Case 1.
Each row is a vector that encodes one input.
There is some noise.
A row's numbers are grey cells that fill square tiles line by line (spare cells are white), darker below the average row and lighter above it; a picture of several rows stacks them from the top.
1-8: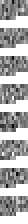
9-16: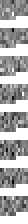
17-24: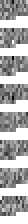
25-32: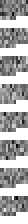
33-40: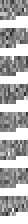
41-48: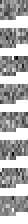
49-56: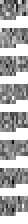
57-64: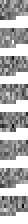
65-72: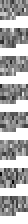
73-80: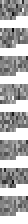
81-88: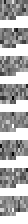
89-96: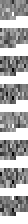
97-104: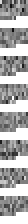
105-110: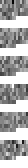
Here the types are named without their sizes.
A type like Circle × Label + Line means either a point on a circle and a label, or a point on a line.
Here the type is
Bool × Bool × Bool × Label.
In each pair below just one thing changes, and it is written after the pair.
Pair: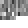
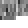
one of the three true/false values
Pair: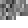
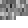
one of the three true/false values
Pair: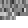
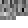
one of the three true/false values
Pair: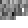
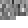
one of the three true/false values
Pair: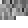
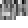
the label
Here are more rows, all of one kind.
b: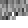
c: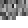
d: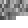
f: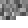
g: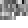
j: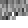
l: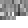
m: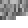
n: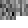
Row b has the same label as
c and j.
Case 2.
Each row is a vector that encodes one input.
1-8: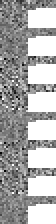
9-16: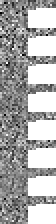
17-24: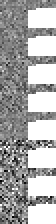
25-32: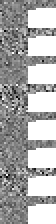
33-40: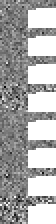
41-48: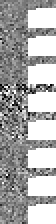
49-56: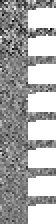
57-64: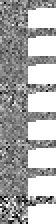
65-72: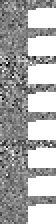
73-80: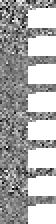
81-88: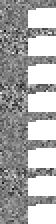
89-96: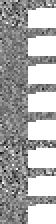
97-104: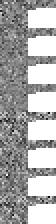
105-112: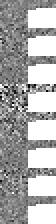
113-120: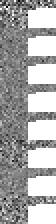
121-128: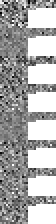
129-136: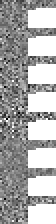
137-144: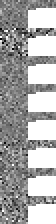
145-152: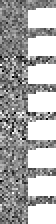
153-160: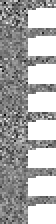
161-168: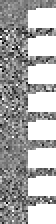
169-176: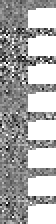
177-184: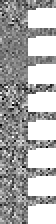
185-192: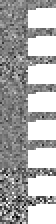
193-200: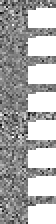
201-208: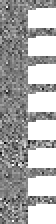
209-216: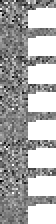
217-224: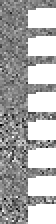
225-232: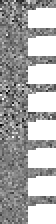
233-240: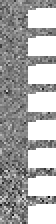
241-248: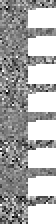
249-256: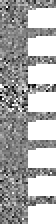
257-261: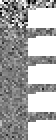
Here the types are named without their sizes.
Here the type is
Circle + Line.
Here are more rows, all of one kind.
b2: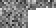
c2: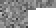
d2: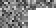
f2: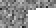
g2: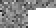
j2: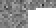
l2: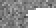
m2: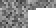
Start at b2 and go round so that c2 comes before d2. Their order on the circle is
b2, m2, j2, g2, c2, f2, l2, d2.
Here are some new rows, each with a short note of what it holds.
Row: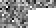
a point on a circle
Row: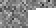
a point on a circle
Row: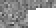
a point on a circle
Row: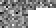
a point on a line
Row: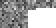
a point on a circle
